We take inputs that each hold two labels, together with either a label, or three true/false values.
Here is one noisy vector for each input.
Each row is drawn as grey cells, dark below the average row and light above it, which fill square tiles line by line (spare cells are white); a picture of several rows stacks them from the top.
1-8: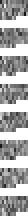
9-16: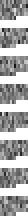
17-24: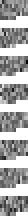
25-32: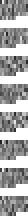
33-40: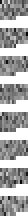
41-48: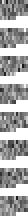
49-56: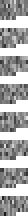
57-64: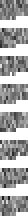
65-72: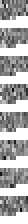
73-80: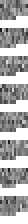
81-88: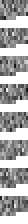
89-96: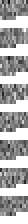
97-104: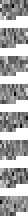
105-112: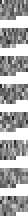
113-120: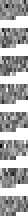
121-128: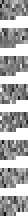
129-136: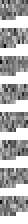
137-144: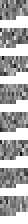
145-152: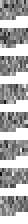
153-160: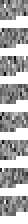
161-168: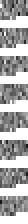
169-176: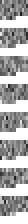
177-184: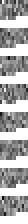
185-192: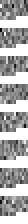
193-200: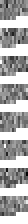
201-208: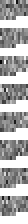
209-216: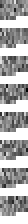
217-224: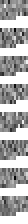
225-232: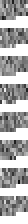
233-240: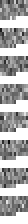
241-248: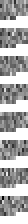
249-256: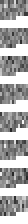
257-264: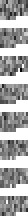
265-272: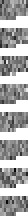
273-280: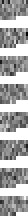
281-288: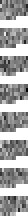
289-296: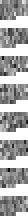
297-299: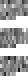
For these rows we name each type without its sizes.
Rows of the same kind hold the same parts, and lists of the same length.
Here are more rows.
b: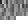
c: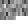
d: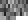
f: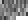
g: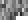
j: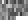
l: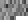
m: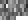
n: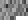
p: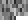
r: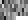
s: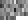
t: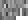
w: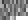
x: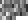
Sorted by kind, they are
b, d, g, j, m, p, x
c, f, l, n, r, s, t, w

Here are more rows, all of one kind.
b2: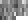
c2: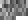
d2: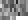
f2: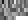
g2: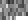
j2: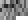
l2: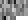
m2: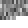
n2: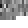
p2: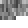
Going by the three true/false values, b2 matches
c2, j2 and p2.
